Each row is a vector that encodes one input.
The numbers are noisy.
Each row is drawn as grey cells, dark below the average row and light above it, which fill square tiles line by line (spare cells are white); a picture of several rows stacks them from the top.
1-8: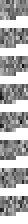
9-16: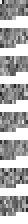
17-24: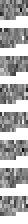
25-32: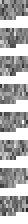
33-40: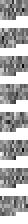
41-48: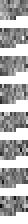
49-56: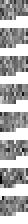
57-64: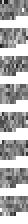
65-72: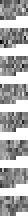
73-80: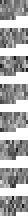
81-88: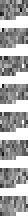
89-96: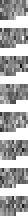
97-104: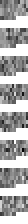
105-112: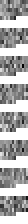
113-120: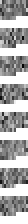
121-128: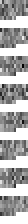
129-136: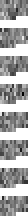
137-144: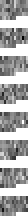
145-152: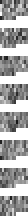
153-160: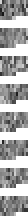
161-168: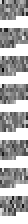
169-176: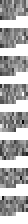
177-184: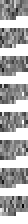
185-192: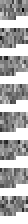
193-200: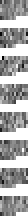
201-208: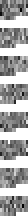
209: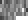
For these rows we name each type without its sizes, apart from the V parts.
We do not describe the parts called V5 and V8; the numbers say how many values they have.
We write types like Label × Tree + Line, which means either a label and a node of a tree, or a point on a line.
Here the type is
Bool × V5 + Line + V8.
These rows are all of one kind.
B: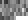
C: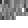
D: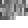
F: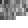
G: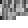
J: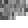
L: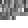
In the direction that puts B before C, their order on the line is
B, C, F, G, L, J, D.
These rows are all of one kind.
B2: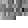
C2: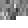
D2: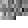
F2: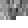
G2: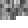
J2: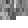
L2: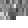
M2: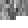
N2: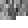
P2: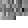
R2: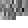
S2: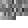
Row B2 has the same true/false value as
D2, P2, R2 and S2.
